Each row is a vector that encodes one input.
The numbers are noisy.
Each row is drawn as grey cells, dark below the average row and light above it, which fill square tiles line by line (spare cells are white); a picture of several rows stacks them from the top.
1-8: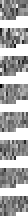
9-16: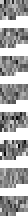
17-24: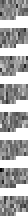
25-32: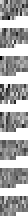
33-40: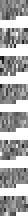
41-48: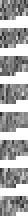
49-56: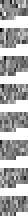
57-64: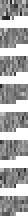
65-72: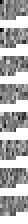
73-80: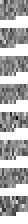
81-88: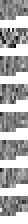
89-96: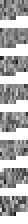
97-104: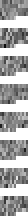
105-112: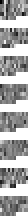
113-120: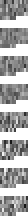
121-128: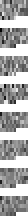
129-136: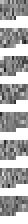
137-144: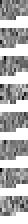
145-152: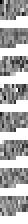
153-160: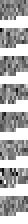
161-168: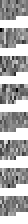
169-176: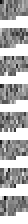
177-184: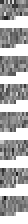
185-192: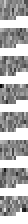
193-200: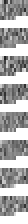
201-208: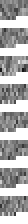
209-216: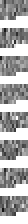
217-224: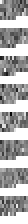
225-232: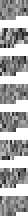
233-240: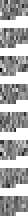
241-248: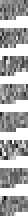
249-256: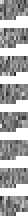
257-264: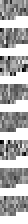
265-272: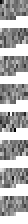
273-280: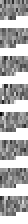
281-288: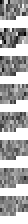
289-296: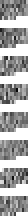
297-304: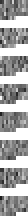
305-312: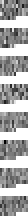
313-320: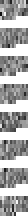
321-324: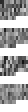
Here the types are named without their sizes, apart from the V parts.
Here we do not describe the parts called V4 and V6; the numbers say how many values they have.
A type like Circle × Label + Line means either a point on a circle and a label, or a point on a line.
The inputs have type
Bool × V4 + Label × V6 + Tree + Unit.
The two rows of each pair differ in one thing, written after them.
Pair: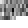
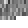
the value of V4
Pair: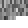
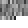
the value of V4
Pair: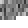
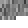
the value of V4
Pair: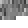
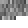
the true/false value
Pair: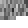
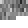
the true/false value
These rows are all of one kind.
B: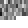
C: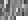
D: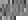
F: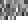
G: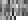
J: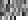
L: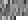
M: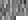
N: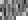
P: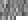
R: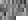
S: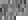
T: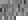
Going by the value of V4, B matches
F, S and T.
